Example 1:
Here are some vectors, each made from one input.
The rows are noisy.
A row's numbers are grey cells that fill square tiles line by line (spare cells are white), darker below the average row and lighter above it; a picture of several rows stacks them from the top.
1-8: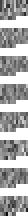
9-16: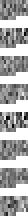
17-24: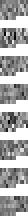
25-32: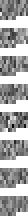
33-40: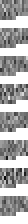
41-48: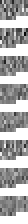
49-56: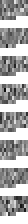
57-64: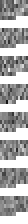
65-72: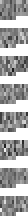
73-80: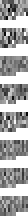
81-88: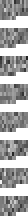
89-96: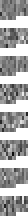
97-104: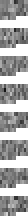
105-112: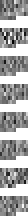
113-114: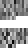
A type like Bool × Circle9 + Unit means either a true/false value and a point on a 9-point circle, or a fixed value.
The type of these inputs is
Bool × (Line11 + Tree7).
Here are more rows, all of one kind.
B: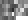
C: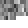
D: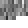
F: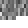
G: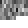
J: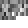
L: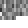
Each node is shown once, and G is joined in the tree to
C.
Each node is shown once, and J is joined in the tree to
B.
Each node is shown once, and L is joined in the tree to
B, C and F.
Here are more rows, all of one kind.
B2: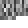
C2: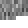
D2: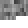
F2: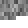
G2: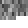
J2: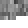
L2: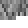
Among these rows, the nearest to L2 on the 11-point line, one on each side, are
D2 and F2.
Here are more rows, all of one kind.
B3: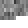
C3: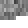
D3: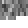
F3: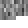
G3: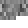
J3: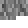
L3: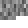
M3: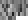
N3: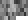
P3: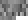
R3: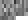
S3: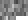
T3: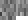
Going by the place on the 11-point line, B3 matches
C3, M3 and R3.
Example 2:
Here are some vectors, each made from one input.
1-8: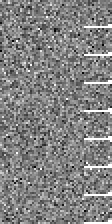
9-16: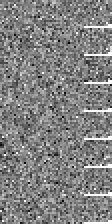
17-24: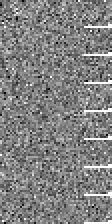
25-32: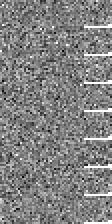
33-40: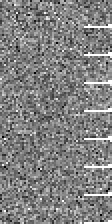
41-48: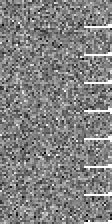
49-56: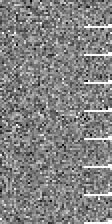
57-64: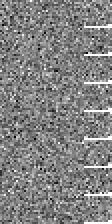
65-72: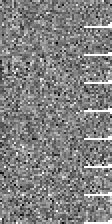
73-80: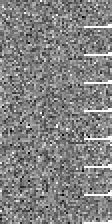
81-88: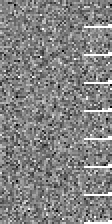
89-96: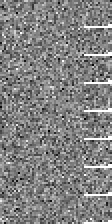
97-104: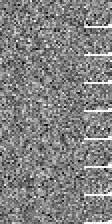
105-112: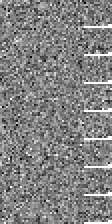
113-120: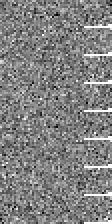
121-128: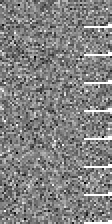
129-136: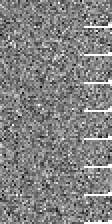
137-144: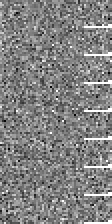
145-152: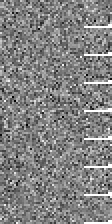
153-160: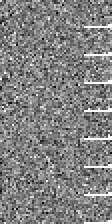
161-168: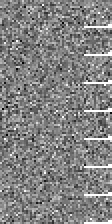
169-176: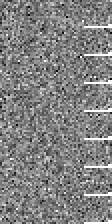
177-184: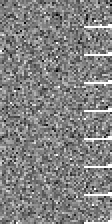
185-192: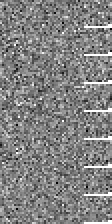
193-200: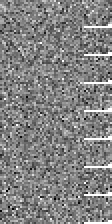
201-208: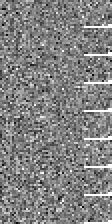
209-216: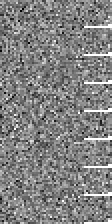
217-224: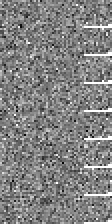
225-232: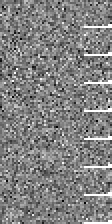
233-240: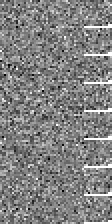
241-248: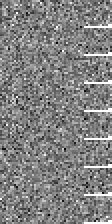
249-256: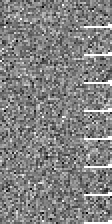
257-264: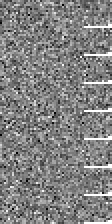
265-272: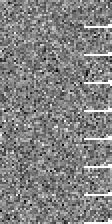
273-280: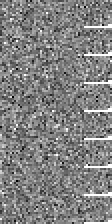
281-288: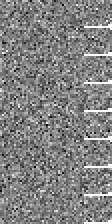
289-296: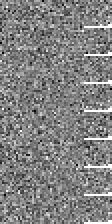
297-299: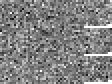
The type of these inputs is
Circle14 × Line10 × (Tree20 + Unit).
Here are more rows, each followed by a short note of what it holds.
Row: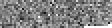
a point on a 14-point circle, a point on a 10-point line and a node of a 20-node tree
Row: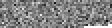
a point on a 14-point circle, a point on a 10-point line and a node of a 20-node tree
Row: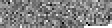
a point on a 14-point circle, a point on a 10-point line and a node of a 20-node tree
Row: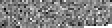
a point on a 14-point circle, a point on a 10-point line and a node of a 20-node tree
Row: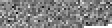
a point on a 14-point circle, a point on a 10-point line and a node of a 20-node tree
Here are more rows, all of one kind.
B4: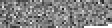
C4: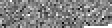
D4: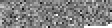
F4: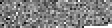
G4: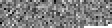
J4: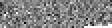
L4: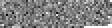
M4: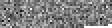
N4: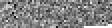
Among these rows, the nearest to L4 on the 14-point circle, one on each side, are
D4 and G4.
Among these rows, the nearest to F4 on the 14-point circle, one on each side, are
C4 and M4.
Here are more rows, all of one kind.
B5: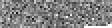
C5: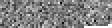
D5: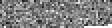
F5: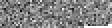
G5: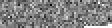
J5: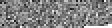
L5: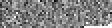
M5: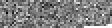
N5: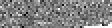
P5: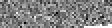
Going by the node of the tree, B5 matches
D5 and J5.
